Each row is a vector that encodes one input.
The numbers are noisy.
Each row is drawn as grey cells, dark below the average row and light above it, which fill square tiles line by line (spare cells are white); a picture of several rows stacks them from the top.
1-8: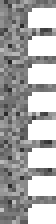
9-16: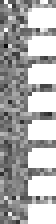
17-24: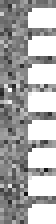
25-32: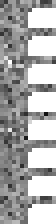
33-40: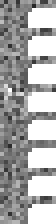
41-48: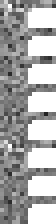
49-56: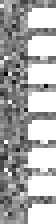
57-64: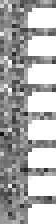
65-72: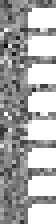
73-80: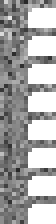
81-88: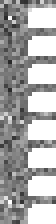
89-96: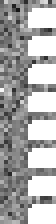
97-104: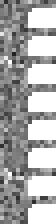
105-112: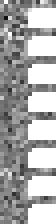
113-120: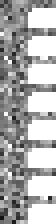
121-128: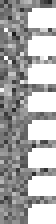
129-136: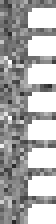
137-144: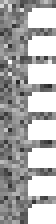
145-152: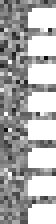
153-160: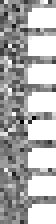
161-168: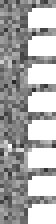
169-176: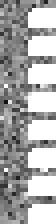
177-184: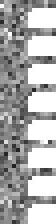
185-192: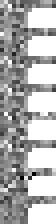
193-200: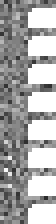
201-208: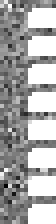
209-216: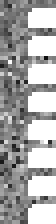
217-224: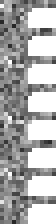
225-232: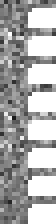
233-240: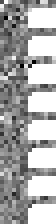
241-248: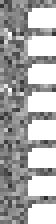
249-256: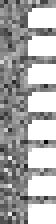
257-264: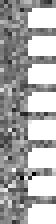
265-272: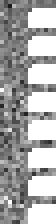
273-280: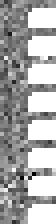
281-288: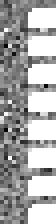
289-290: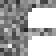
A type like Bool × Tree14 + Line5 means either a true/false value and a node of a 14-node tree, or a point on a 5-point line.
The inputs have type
(Circle8 + Unit) × Line7 + List3(Line5).
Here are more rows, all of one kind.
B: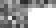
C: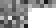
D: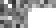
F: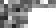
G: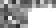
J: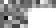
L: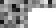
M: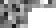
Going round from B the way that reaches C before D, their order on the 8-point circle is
B, C, D, L, M, F, J, G.
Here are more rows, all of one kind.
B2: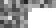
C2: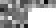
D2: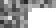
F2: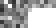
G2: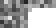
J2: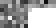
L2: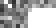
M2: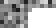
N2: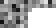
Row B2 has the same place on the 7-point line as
D2, G2 and M2.
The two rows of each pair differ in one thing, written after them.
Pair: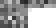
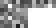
the place on the 7-point line
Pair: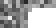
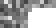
the place on the 7-point line
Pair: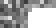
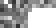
the place on the 7-point line
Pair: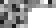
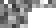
the place on the 7-point line
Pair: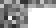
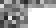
the place on the 7-point line
